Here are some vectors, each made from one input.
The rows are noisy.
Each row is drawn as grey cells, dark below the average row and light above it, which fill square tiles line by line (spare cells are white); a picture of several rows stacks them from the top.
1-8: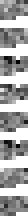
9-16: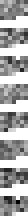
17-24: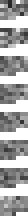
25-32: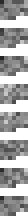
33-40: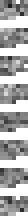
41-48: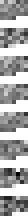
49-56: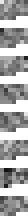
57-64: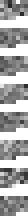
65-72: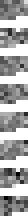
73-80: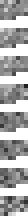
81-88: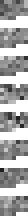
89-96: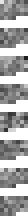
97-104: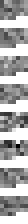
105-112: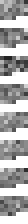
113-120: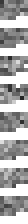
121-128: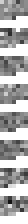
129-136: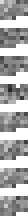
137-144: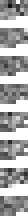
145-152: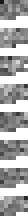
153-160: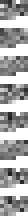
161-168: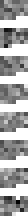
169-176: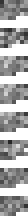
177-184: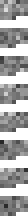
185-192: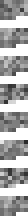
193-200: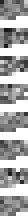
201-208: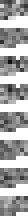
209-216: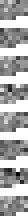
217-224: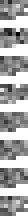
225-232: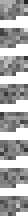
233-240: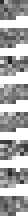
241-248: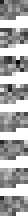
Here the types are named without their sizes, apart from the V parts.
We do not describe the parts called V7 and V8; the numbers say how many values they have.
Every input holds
either a point on a line and a value of V7, or a list of items, each a true/false value and a value of V8.
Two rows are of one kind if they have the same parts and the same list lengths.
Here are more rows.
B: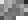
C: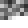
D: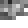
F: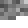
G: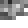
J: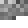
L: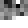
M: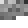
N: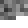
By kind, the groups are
B, J, M
C, L
D, G
F, N

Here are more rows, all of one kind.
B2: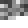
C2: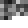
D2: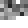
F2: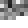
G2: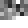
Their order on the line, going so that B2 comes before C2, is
G2, D2, F2, B2, C2.
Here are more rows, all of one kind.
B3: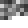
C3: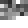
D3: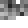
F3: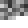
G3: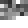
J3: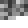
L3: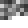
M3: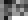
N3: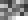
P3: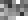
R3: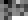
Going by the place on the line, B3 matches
L3 and M3.
